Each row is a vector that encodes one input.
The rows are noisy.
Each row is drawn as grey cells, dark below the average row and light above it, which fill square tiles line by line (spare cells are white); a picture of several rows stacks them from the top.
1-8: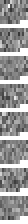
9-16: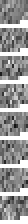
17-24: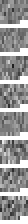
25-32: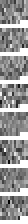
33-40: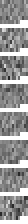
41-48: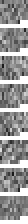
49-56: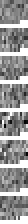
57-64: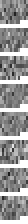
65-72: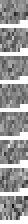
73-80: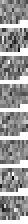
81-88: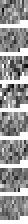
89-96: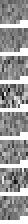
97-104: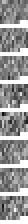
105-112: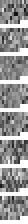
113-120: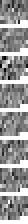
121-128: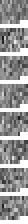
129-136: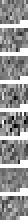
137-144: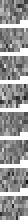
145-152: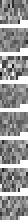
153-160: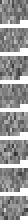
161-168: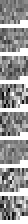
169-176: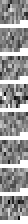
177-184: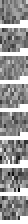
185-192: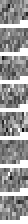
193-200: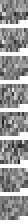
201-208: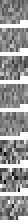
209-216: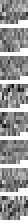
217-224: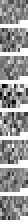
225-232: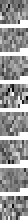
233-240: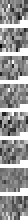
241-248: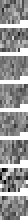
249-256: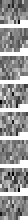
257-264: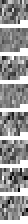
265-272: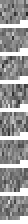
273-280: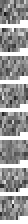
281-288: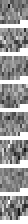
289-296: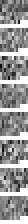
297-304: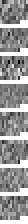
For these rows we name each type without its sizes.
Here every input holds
either a label and a true/false value, or a list of points on a circle.
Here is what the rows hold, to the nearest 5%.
About 30% of them hold a label and a true/false value. The rest are lists of points on a circle.
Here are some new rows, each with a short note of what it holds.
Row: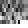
a list of two items
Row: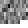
a label and a true/false value
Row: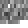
a list of one item
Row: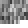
the empty list
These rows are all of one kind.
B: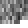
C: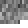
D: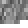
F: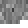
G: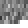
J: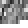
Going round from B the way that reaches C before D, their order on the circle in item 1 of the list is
B, G, F, C, J, D.
